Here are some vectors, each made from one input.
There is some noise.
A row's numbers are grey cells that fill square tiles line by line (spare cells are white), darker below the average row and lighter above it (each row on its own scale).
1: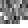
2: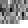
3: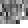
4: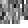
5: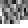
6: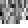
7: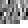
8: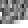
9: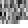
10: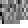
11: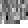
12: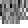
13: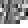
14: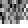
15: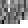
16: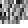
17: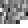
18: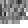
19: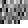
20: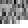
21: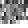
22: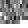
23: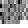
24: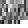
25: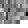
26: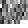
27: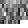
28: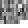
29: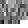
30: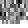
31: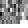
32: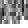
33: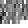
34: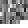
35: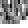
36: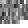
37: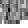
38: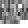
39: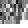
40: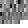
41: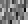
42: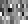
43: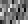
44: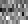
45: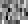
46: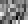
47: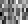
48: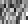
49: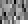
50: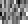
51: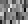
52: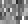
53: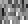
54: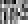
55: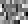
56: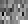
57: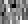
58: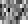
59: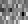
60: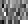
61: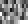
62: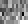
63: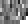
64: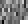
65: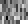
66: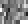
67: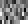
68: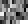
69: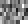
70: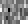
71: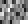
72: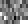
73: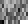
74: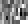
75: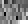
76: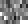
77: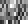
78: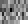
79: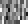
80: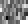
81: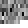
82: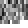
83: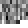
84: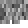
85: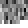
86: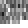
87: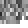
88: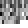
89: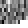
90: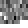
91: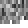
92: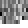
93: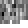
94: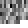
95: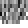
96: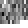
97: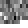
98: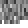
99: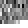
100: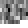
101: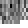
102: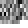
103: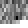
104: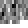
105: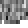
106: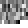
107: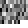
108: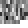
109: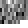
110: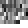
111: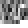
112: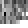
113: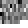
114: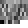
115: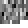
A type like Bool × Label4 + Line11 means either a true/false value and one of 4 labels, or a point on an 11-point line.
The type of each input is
(Bool × Bool × Bool × Bool + Label6) × Label6 + Unit.
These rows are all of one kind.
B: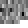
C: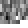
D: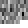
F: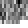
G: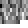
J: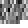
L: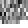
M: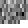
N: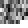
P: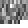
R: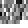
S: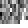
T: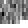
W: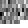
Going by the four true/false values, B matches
F, L and M.
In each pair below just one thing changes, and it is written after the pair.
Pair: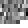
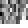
the label
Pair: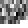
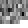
the label
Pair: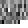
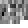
the label
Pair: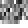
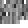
the label
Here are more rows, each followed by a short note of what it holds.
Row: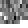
a fixed value
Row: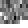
a fixed value
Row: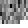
one of 6 labels and four true/false values
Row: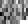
one of 6 labels and four true/false values
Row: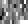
one of 6 labels and four true/false values
